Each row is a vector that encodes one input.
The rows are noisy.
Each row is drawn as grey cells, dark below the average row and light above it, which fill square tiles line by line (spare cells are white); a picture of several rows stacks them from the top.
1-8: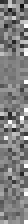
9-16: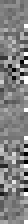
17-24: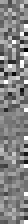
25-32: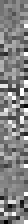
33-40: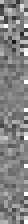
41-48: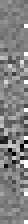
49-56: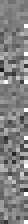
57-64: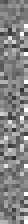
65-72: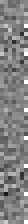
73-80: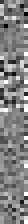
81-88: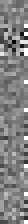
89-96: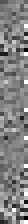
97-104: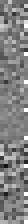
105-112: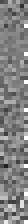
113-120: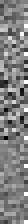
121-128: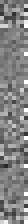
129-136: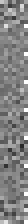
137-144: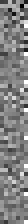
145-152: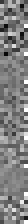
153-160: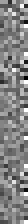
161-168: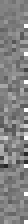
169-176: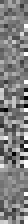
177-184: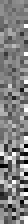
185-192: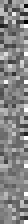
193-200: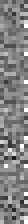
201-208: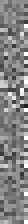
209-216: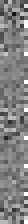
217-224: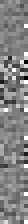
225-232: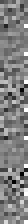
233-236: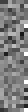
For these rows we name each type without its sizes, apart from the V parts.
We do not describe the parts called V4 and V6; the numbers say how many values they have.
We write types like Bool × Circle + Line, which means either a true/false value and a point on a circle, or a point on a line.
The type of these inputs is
(Circle + V4 × V6) × Line × (Tree + Unit).
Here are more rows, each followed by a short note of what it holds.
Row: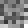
a point on a circle, a point on a line and a node of a tree
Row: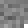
a point on a circle, a point on a line and a node of a tree
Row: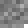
a point on a line, a node of a tree, a value of V4 and a value of V6
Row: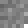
a point on a line, a value of V4 and a value of V6
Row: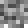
a point on a circle and a point on a line
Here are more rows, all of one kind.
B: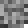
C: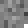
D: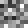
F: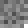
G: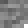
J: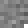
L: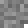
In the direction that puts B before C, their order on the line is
G, F, D, B, L, J, C.
